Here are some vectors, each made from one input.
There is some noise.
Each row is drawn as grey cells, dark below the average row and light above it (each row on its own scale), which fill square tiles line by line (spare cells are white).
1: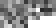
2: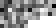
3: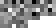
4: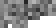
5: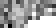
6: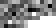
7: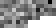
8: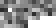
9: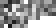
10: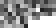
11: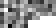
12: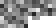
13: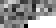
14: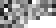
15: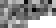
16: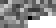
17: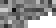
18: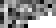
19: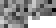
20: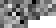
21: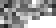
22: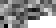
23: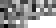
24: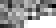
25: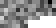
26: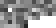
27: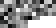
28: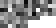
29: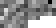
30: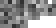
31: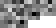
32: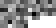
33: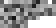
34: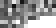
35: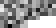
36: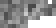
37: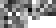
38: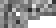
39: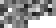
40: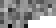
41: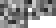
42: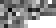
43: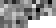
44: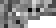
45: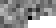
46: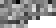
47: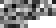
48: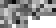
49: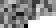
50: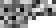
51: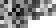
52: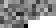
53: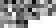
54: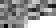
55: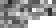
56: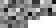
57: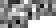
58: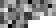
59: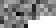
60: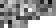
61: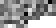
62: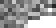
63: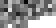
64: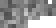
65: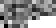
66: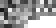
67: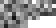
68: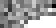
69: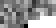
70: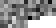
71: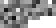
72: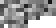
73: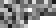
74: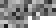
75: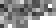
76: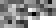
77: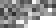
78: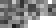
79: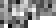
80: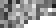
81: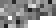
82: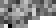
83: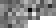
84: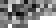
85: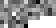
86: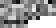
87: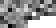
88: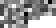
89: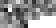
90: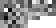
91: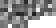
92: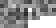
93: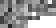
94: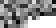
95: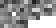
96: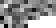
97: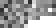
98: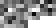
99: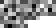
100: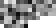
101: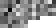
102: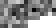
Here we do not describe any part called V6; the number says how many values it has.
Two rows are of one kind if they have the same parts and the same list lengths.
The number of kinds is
2.
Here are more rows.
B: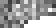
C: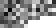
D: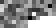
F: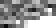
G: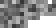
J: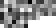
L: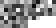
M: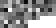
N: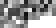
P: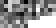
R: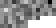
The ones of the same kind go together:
B, C, D, F, J, N, R
G, L, M, P

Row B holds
a point on a 7-point line and three true/false values.
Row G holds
a point on a 7-point line and a value of V6.
